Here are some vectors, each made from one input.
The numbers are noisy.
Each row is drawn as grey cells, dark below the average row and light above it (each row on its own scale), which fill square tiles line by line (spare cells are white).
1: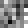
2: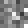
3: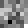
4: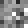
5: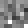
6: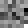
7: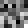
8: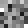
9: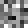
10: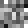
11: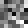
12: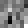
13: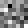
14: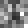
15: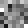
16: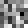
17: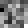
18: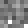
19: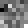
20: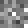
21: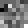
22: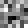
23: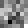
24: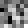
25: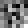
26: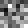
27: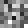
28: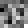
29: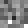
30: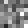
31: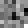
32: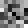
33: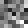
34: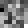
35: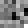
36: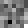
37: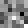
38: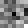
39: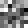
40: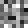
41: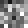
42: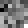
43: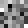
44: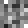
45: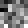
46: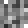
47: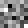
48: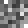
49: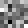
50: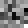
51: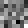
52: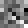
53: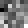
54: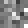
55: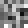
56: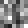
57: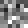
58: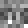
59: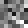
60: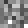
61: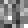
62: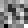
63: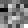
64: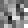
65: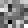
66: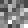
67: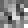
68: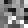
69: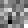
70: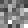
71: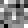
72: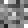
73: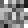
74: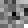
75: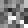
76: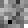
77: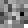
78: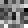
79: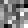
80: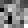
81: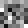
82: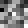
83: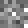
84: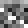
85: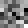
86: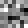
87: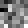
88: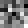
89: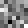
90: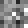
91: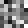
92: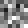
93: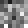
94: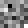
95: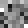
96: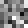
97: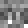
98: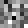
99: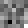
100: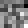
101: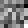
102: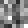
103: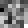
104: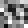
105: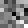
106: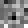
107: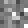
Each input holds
four true/false values, together with either a point on a 4-point line, or a point on a 5-point line.
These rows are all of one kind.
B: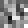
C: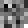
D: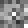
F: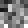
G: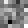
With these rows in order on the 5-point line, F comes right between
B and C.
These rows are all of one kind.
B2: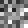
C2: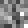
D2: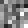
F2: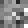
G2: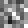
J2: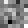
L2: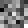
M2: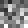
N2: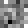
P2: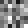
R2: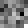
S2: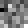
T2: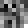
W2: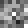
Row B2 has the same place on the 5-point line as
G2, J2 and N2.
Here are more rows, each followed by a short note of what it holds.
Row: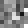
a point on a 5-point line and four true/false values
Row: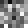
a point on a 5-point line and four true/false values
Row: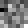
a point on a 5-point line and four true/false values
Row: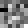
a point on a 5-point line and four true/false values
